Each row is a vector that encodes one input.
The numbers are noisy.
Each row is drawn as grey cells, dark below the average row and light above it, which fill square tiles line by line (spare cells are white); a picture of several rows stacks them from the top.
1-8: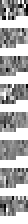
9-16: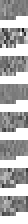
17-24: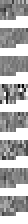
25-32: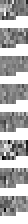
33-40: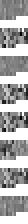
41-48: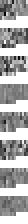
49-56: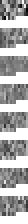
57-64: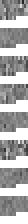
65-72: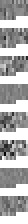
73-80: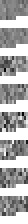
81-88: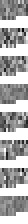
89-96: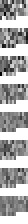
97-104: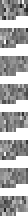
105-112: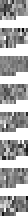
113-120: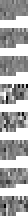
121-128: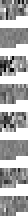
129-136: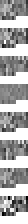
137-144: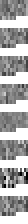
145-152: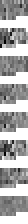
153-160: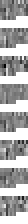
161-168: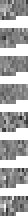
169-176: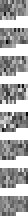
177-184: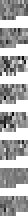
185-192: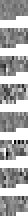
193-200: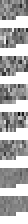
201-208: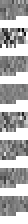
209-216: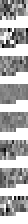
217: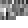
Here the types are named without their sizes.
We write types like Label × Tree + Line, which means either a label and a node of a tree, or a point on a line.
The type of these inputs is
Bool × Bool × Bool × Bool × List(Line) + Tree.
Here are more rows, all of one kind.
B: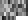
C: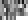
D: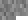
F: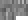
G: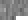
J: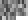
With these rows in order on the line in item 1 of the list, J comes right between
D and G.
